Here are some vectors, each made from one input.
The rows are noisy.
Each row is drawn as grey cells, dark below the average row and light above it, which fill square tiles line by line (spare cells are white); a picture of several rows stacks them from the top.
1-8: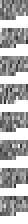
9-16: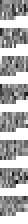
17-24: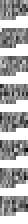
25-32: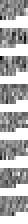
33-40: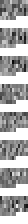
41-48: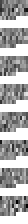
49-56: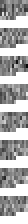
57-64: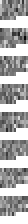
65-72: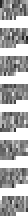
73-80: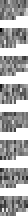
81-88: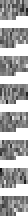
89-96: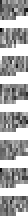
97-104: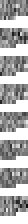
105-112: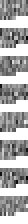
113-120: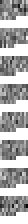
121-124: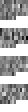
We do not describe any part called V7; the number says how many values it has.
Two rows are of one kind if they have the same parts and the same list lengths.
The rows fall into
2 kinds.
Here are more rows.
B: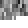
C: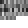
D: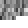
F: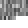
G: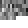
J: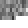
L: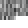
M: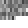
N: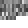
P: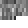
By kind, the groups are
B, C, G, N
D, F, J, L, M, P

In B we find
a point on a 6-point line and a value of V7.
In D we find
a point on a 4-point line, a true/false value and a value of V7.
